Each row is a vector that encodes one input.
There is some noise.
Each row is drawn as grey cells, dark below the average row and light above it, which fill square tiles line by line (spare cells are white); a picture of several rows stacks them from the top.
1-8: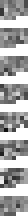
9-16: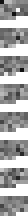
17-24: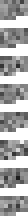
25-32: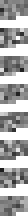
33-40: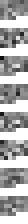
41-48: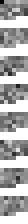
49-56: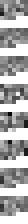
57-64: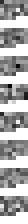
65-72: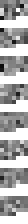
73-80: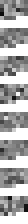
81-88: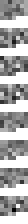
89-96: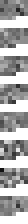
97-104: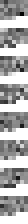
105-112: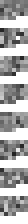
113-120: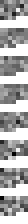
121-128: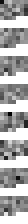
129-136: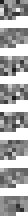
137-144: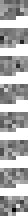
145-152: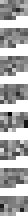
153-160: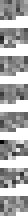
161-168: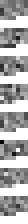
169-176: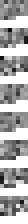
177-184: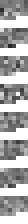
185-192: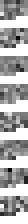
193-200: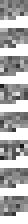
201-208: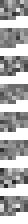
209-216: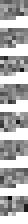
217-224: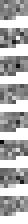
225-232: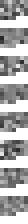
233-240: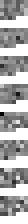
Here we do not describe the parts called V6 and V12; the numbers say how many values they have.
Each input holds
either a point on an 8-point circle and a true/false value, or a fixed value, or a value of V6 and a value of V12.
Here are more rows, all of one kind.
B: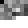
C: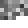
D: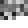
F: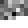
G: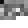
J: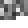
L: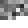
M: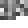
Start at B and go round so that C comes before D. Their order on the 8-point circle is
B, M, C, G, L, D, J, F.
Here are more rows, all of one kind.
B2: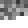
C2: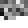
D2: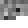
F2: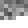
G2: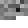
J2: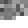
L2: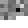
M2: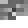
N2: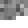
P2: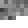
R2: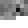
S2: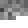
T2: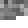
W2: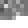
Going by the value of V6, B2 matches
F2, M2 and S2.
